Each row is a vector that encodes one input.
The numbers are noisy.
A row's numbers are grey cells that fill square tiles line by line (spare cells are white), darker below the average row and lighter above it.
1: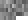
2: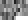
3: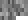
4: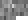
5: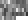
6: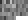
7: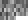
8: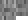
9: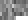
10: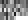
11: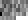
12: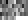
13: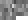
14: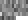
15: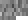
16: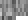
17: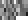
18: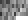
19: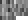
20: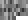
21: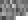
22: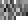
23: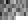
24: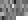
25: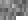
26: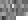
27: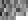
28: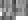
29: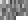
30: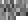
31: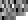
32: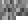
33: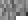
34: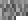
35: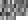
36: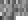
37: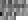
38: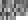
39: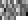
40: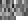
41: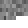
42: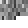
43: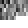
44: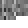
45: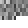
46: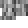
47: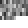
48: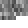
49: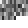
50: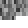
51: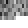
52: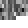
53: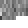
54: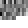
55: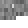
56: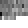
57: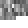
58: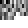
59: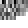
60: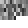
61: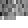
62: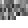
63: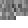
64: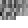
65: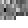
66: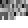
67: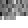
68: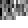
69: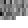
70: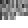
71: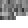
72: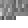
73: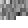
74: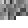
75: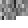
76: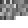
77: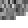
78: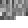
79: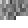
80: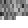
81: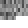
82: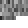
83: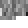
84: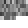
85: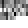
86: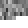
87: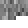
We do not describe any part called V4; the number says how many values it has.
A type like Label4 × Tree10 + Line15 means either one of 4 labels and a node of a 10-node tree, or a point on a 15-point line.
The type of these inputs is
(Circle5 + Unit) × V4 + Line6.
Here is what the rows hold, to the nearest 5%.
About 35% of them hold a point on a 6-point line. The rest hold a value of V4, together with either a point on a 5-point circle, or a fixed value.
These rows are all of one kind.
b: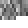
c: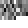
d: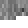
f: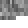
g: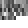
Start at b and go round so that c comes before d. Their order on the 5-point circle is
b, c, g, f, d.
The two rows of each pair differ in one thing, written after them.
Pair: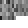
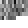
the place on the 5-point circle
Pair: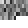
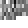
the place on the 5-point circle
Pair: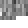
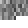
the place on the 5-point circle
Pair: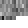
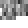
the place on the 5-point circle
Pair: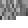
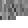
the value of V4
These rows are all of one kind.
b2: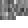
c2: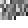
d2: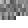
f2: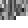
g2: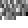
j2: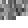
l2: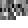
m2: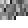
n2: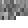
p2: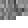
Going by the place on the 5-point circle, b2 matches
f2, g2, j2 and p2.
